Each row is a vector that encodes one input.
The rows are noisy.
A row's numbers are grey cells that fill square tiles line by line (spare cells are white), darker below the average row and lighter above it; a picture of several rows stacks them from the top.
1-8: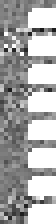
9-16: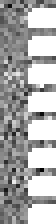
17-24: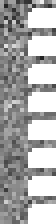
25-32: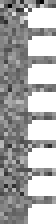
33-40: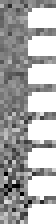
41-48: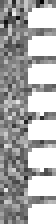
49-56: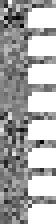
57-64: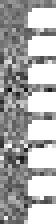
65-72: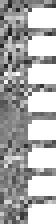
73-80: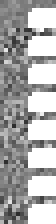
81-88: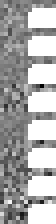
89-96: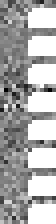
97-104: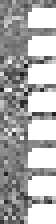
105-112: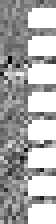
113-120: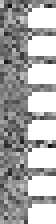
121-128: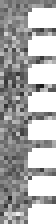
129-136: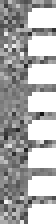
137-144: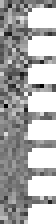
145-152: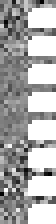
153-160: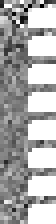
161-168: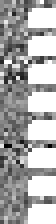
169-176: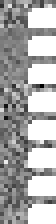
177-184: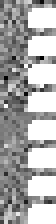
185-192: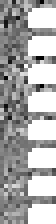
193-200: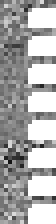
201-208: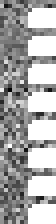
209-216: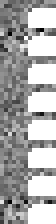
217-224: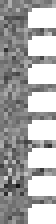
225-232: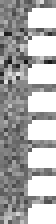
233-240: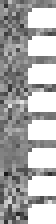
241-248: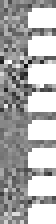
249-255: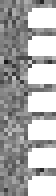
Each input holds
a list of up to two points on a 9-point line.
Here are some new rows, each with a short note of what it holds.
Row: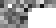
a list of one item
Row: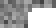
a list of one item
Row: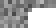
a list of one item
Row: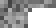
a list of one item
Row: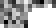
a list of one item
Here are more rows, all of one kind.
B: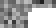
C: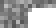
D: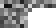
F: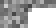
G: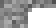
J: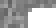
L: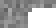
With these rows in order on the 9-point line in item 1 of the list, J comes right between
C and L.
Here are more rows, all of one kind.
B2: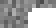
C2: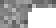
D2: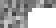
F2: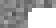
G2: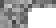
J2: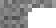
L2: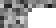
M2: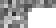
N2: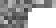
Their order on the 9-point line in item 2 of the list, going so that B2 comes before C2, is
B2, C2, D2, L2, M2, J2, G2, F2, N2.
